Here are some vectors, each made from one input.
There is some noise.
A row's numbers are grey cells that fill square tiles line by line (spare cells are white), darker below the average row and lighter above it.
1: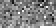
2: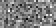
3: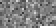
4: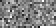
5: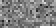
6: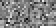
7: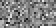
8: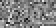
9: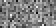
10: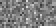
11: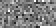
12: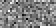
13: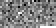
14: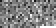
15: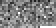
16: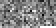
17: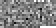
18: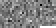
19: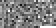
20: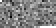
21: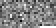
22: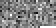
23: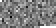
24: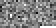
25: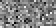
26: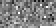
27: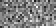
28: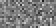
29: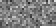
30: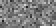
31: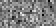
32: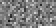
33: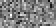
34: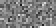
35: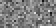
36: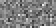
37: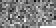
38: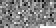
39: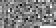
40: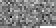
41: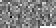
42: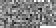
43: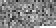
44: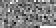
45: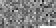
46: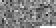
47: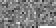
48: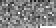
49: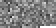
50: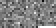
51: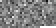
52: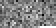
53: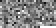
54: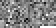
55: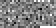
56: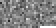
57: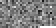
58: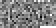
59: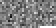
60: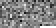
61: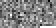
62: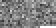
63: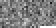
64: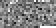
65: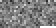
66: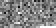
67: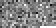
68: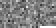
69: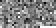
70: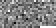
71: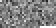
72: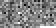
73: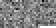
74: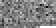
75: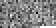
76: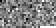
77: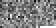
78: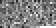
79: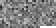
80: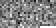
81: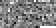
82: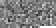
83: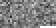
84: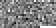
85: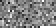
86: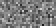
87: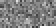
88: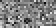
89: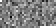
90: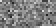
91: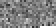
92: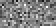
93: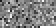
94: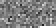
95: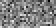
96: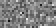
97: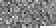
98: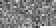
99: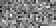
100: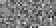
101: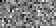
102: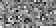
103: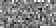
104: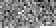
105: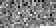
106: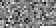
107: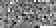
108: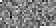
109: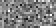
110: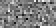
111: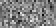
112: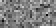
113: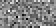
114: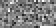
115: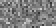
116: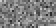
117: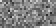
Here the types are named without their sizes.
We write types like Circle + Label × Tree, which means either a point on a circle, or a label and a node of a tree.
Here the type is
(Bool × Bool × Bool + Unit) × (Circle + Line).
